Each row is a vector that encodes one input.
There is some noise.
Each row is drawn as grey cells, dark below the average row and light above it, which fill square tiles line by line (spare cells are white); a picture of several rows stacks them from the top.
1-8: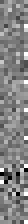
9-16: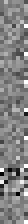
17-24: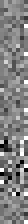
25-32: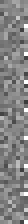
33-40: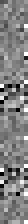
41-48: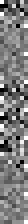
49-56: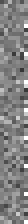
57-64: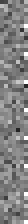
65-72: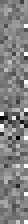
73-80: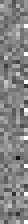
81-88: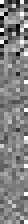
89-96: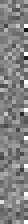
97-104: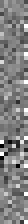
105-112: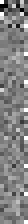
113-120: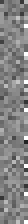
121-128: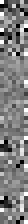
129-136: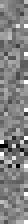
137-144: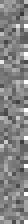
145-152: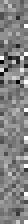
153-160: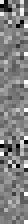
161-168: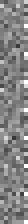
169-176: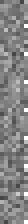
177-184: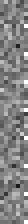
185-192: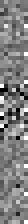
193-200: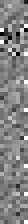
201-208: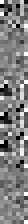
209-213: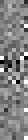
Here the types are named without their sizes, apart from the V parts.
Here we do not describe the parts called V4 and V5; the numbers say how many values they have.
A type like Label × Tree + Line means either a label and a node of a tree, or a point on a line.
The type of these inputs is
Circle × (Line + V5) + V4.
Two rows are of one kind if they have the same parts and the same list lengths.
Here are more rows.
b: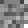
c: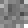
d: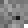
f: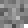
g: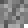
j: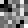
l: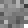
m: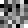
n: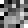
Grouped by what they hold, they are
b, c, d, g, l
f
j, m, n

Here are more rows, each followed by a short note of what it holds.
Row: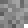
a point on a circle and a value of V5
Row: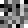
a value of V4
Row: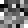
a value of V4
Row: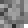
a point on a circle and a value of V5
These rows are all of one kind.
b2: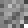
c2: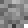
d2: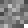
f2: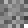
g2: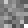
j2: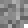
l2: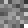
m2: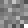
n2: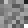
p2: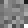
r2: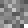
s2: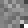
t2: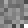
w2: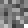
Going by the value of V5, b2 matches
d2, r2 and s2.
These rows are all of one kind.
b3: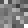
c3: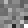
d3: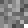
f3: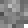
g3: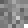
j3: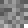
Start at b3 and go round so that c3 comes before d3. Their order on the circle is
b3, j3, c3, g3, f3, d3.
